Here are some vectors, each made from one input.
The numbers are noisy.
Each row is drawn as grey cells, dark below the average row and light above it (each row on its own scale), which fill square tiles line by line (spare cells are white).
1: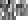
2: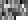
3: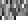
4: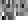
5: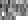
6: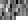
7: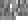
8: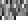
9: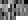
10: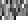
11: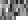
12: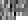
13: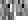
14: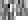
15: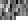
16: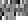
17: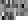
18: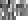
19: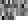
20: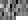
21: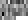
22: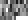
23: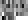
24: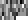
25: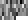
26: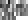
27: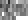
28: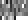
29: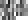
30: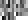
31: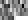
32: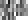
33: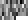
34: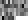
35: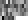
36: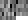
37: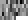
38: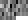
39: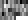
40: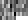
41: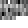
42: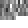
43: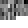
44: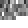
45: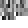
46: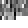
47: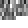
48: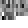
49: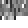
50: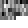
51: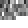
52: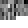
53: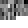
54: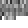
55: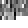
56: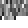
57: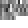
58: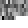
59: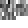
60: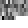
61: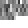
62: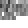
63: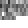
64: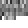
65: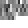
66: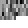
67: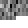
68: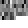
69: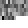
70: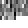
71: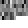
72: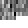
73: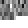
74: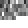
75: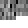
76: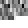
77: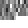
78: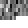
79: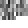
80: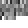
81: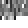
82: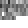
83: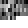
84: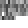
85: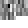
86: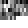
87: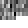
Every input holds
a point on a 10-point circle and three true/false values.
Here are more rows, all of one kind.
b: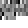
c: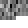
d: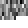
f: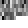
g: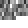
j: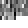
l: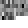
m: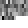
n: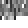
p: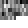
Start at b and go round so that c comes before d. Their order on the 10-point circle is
b, m, c, l, f, p, d, g, n, j.
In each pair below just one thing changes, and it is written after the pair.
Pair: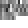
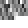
the place on the 10-point circle
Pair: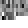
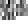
the place on the 10-point circle
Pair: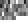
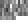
one of the three true/false values
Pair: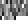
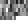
the place on the 10-point circle
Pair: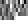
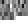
the place on the 10-point circle
